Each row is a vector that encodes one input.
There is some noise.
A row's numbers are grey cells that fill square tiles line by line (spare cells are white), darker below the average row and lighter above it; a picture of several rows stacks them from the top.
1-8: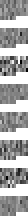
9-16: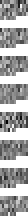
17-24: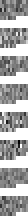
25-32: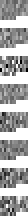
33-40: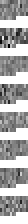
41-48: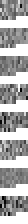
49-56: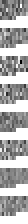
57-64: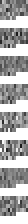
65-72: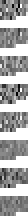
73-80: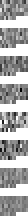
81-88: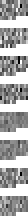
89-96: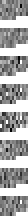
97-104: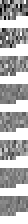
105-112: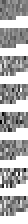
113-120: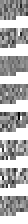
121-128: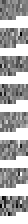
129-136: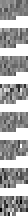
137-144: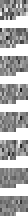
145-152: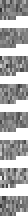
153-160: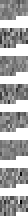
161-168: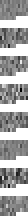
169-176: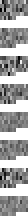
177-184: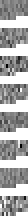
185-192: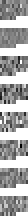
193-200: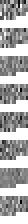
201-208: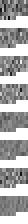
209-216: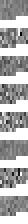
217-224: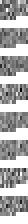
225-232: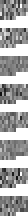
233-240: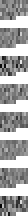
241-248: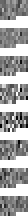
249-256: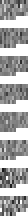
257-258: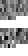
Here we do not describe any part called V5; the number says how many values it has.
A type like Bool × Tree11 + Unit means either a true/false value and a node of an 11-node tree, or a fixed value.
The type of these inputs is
((Bool × Bool × Bool + Unit) × V5 + Label11) × Line12.
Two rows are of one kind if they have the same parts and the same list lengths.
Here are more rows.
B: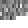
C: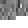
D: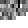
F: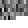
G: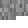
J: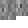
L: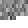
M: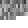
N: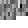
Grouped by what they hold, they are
B, G, J, M
C
D, F, L, N

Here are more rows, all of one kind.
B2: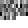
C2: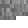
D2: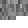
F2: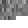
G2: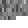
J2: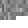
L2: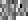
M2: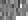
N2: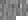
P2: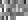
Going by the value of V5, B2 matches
C2, J2, M2 and N2.
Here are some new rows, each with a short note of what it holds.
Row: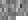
a point on a 12-point line and a value of V5
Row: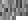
one of 11 labels and a point on a 12-point line
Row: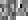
a point on a 12-point line and a value of V5
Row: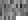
a point on a 12-point line and a value of V5
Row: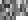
a point on a 12-point line, three true/false values and a value of V5
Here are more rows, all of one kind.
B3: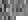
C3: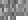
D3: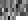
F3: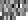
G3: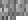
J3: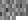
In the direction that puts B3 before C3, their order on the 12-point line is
B3, J3, D3, G3, F3, C3.
